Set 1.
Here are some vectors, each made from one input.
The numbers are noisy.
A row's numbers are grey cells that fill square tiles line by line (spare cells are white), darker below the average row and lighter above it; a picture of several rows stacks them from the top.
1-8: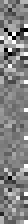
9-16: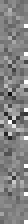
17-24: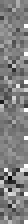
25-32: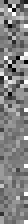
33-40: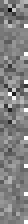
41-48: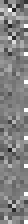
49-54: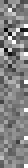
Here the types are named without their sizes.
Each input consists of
a point on a line.
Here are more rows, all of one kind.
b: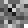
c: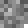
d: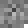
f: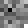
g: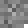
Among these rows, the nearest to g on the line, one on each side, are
d and f.
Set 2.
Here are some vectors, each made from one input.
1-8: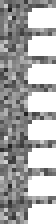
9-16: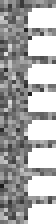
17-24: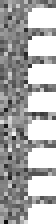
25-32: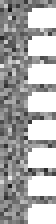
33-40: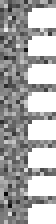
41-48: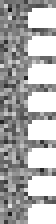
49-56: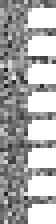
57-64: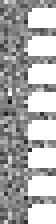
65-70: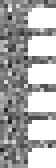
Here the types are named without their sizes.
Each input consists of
three true/false values.
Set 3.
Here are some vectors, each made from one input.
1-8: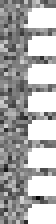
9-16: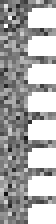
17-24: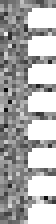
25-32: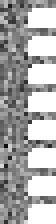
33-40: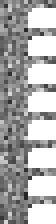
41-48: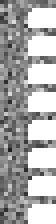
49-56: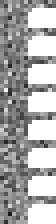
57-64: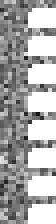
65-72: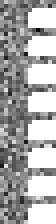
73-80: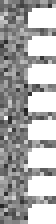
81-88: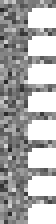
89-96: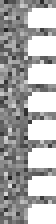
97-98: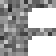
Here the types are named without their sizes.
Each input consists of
three true/false values.
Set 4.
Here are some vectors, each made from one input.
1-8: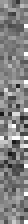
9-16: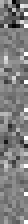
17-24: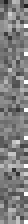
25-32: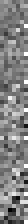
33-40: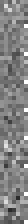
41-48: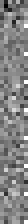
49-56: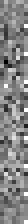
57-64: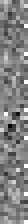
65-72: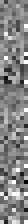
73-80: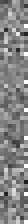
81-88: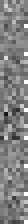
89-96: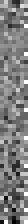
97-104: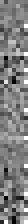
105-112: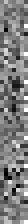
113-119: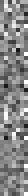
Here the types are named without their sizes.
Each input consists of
a point on a line.
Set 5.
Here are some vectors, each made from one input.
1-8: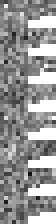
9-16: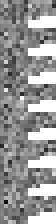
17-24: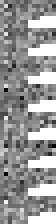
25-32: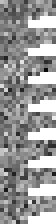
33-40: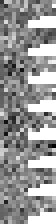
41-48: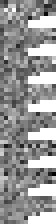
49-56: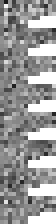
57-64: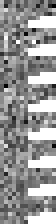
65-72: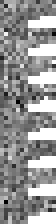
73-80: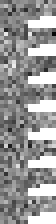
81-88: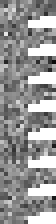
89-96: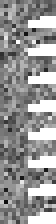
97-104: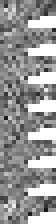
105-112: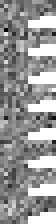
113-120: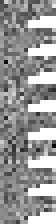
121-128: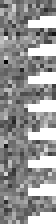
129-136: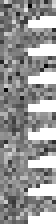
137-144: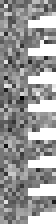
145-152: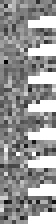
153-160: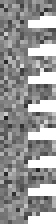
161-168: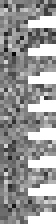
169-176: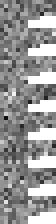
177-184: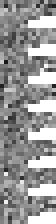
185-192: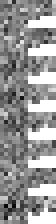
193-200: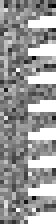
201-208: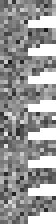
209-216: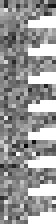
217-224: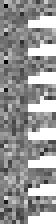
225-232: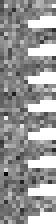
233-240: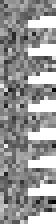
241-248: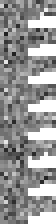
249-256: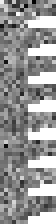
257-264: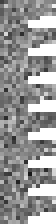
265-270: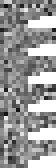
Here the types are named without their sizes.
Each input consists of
either a fixed value, or four true/false values.
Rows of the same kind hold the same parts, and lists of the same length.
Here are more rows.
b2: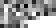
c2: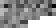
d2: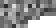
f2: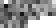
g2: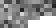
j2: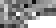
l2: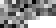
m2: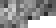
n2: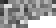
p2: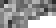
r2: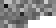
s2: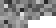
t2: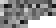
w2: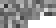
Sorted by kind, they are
b2, j2, l2
c2, d2, f2, g2, m2, n2, p2, r2, s2, t2, w2

